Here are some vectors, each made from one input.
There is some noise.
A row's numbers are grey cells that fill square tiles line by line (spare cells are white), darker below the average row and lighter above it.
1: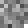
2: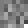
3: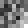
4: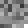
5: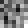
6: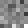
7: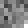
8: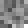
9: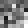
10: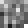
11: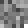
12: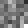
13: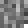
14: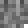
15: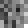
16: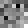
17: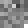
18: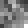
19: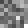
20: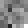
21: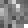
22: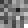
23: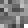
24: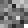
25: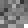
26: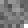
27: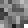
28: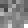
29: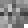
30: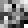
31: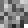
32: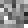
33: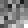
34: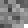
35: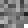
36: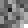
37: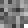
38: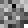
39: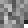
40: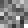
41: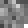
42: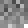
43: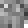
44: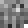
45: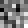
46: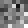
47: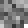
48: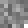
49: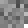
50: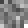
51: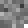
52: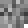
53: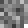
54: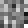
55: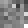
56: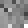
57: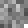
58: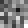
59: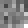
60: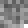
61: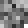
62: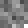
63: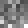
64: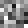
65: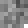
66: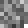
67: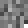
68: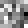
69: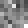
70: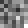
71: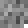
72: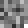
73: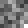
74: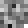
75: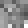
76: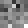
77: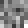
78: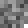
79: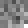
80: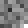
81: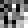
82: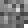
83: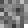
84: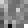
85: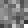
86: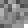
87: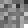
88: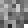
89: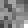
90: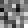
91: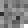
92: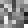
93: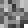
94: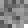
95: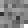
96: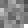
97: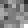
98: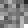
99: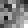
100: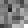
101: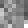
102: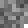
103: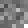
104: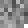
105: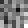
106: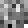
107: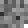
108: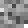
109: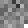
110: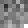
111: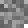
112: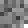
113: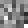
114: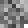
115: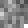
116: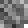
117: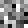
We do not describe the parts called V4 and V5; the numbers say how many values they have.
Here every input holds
a value of V4 and a value of V5, together with a list of up to two points on a 6-point circle.
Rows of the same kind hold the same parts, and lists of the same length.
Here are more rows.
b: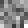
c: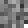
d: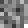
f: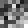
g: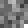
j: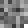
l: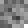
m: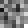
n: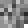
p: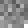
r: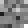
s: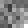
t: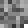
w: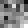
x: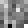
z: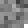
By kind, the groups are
b, d, j, m, t
c, f, g, l, r, s, x, z
n, p, w

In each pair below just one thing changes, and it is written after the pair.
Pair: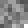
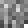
the value of V5
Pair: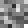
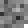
the value of V4
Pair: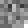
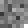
the value of V4
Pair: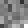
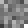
the value of V5
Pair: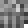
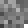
the value of V5
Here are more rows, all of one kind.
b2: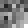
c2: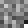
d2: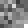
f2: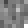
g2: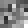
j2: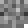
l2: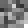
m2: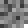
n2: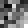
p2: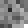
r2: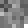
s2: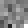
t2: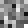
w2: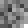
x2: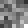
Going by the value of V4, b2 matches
f2, s2, t2 and x2.
